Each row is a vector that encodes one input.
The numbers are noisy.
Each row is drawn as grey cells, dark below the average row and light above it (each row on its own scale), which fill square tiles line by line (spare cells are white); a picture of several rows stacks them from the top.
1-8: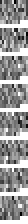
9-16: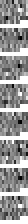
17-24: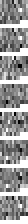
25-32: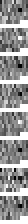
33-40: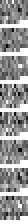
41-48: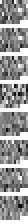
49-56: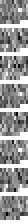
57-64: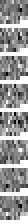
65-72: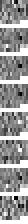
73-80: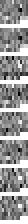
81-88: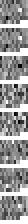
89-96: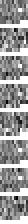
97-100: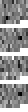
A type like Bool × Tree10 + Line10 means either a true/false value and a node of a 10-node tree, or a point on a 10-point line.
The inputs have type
Bool × (Circle6 + Line6).
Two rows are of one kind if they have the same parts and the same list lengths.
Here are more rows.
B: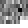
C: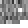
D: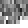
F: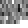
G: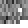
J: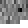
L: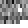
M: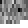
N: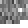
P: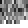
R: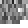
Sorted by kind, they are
B, C, D, F, N, R
G, J, L, M, P

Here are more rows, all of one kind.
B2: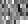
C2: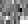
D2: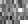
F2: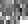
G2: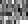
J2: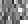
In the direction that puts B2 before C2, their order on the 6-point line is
B2, D2, G2, J2, C2, F2.
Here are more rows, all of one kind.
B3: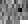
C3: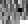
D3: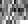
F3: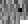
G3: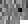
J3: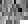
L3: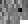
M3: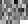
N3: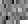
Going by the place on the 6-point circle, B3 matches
G3 and L3.
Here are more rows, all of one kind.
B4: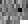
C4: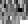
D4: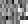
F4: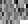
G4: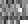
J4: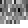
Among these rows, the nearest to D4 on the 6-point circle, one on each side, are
B4 and J4.
